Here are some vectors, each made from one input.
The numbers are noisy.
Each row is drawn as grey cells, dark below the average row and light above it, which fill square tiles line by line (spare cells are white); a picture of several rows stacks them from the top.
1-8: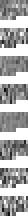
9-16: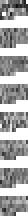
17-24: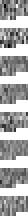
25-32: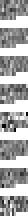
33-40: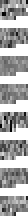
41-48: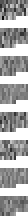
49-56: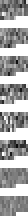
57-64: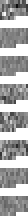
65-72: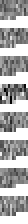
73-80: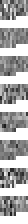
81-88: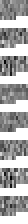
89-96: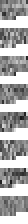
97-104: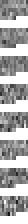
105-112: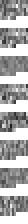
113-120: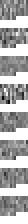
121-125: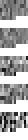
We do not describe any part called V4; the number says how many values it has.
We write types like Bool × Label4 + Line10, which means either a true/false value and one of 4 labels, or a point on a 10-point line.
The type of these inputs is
Bool × Label5 + (Circle5 + Unit) × V4 + Line5.
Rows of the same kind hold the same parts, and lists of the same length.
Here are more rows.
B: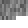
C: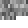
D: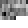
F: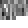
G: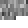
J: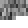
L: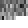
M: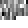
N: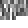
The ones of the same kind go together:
B, F, L
C, G, N
D, J
M

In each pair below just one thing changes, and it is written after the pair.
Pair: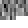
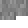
the value of V4
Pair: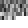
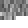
the place on the 5-point circle
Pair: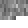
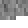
the place on the 5-point circle
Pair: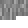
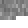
the place on the 5-point circle
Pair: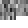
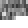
the value of V4
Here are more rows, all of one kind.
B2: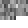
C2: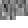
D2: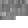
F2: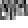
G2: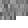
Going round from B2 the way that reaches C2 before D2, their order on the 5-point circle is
B2, G2, C2, D2, F2.
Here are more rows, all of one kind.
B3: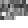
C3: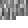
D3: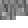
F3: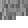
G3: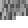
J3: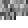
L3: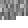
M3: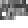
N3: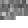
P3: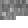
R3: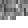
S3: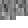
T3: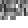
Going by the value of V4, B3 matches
J3 and M3.
